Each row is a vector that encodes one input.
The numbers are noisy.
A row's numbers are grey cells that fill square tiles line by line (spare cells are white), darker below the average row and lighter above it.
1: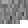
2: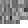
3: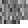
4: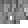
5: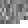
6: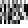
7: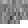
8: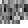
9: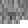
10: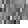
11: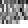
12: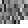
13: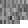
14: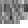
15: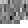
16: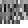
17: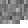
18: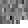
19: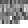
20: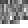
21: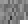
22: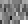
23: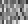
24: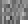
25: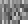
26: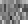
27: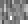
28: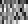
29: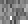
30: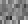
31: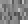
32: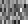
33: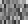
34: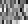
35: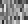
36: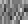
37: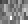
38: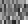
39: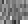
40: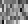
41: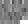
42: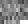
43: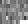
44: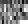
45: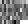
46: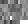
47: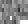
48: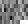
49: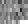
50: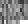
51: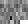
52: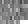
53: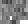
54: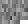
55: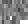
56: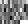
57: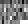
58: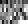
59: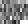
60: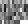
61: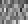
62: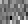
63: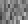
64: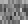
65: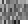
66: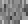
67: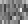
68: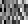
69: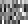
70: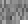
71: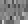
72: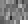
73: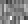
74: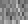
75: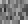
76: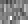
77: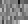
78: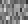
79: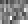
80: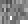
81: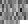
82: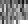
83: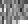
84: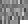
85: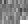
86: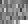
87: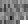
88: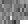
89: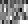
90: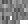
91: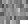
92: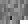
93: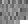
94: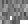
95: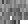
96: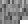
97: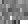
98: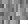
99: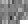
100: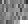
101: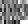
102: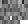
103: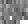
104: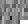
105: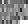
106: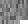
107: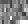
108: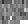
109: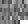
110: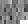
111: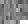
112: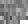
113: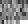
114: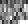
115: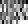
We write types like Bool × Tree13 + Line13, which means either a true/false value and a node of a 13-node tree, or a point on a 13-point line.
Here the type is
Bool × Line7 × (Tree8 + Unit).
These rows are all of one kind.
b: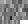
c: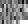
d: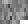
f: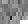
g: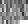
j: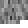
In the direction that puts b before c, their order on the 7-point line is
d, j, b, f, g, c.
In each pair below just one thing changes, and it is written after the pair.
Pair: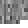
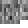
the place on the 7-point line
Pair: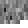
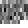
the node of the tree
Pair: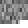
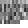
the node of the tree
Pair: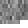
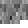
the node of the tree
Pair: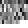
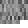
the place on the 7-point line
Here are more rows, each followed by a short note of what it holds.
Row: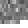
a point on a 7-point line, a node of an 8-node tree and a true/false value
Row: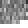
a point on a 7-point line, a node of an 8-node tree and a true/false value
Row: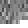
a point on a 7-point line, a node of an 8-node tree and a true/false value
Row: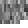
a point on a 7-point line, a node of an 8-node tree and a true/false value
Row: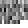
a point on a 7-point line, a node of an 8-node tree and a true/false value
